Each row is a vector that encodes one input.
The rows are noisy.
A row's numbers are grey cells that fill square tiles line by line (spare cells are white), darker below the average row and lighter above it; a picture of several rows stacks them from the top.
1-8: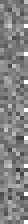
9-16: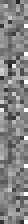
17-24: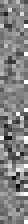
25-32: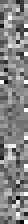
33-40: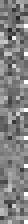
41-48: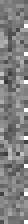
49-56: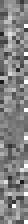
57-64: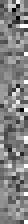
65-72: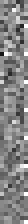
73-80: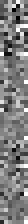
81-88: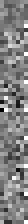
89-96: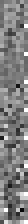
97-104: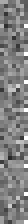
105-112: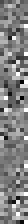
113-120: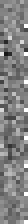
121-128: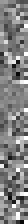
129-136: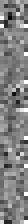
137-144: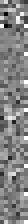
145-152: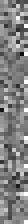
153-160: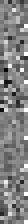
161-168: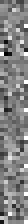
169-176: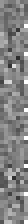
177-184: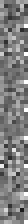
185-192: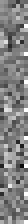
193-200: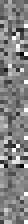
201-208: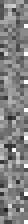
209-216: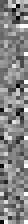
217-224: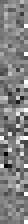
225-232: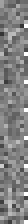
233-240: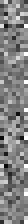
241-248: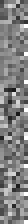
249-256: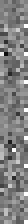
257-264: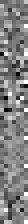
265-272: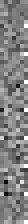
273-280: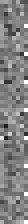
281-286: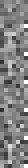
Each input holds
either a point on a 15-point line, or four true/false values.
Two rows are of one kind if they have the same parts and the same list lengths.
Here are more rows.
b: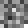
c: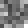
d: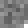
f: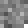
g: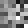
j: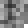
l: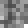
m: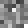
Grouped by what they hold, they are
b, m
c, d, f, g, j, l

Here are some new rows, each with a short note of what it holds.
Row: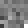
four true/false values
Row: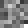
a point on a 15-point line
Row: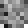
a point on a 15-point line
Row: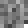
four true/false values
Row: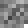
a point on a 15-point line
